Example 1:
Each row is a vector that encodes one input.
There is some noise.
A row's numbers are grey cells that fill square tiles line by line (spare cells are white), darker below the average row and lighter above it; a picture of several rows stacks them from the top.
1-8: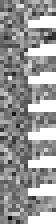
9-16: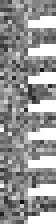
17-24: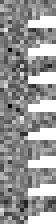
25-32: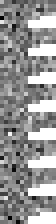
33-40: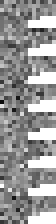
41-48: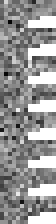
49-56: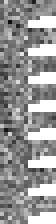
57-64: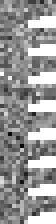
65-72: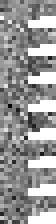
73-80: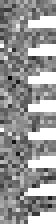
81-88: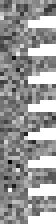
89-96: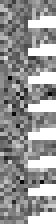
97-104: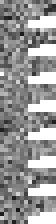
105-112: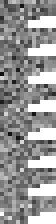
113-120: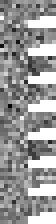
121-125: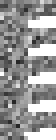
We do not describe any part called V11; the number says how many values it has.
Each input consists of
either a node of a 9-node tree and a value of V11, or a node of a 10-node tree.
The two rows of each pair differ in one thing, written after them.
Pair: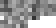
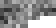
the value of V11
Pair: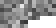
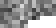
the node of the tree
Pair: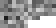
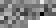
the value of V11
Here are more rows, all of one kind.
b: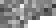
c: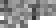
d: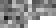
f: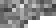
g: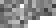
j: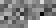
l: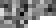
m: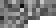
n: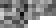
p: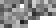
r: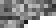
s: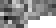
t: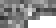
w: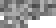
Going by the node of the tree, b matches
g, j and w.
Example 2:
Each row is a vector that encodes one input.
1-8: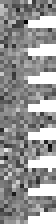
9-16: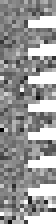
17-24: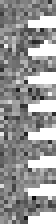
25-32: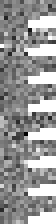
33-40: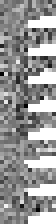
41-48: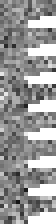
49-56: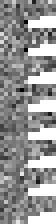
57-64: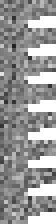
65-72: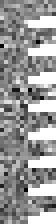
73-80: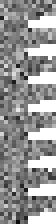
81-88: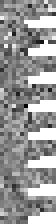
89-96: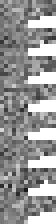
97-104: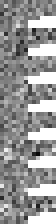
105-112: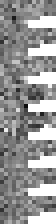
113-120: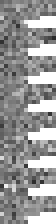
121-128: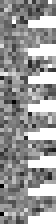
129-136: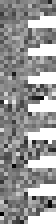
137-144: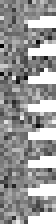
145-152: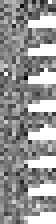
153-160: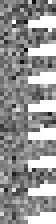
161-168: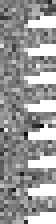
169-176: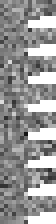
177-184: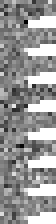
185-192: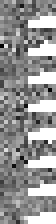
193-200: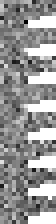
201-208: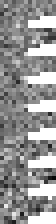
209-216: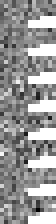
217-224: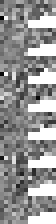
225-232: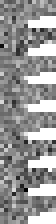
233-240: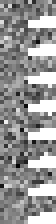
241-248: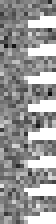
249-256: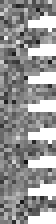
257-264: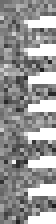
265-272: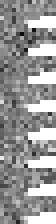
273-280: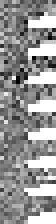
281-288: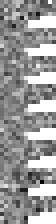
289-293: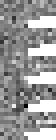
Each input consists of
either a point on a 15-point line, or a node of a 13-node tree and a node of a 16-node tree.
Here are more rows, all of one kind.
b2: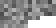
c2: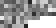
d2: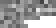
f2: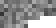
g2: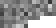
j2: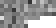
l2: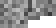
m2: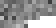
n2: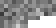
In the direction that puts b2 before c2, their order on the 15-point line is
l2, b2, n2, g2, f2, m2, c2, j2, d2.
